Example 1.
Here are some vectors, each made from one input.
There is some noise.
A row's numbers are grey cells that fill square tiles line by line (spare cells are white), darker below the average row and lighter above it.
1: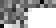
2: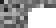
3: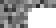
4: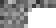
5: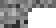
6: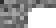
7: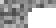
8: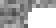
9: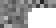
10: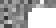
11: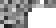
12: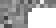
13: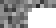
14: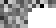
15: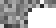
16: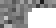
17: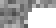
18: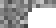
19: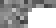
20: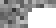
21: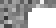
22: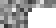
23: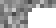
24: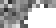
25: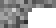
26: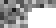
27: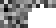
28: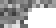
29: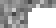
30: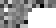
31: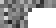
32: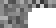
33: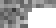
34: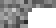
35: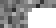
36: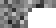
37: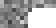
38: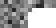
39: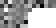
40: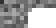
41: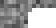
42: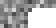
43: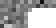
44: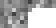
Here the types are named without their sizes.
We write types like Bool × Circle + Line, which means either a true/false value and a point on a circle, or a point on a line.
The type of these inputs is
Bool × Bool × Bool.
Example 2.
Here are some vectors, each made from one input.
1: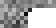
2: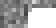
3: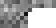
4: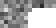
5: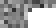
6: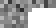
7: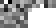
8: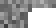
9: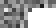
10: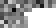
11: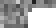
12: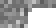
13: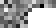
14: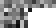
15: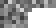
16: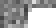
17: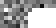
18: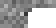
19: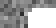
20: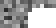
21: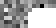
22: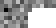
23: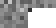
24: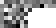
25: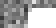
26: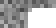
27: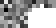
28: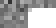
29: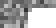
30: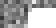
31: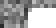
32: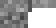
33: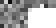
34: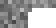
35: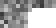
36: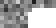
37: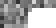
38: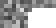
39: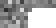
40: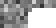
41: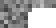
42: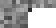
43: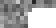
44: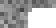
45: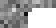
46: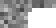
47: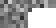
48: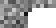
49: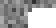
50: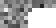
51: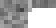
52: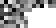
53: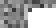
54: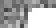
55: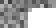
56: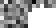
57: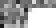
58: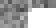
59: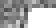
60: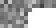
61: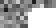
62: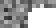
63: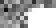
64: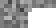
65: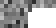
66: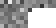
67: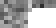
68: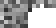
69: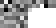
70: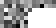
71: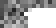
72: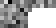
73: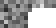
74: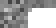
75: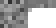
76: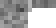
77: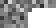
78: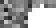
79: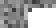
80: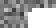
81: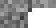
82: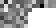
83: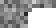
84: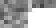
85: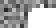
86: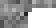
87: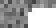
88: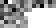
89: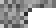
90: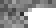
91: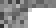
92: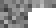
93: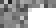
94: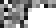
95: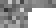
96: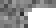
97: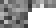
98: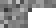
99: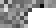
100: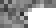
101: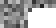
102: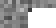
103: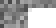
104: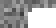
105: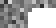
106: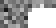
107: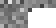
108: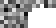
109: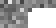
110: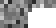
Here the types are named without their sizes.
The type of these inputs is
Bool × Bool × Bool × Bool.
